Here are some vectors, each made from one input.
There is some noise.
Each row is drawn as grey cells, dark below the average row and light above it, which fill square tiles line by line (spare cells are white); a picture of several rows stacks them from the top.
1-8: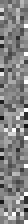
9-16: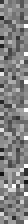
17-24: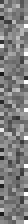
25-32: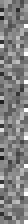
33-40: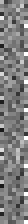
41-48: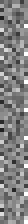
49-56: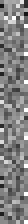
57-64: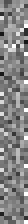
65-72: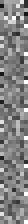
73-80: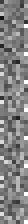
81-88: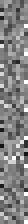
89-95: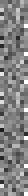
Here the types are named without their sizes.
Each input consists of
either a point on a circle and a true/false value, or a fixed value.
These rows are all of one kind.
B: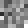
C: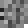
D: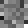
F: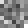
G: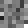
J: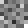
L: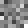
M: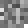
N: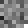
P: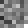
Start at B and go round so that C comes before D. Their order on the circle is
B, L, J, C, F, G, D, M, N, P.
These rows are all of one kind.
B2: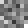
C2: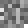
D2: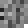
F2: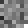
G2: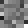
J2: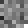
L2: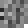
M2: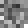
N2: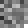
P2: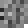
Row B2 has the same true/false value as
C2 and M2.
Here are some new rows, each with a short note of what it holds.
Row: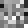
a fixed value
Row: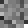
a point on a circle and a true/false value
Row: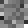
a point on a circle and a true/false value
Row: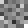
a point on a circle and a true/false value
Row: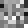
a fixed value
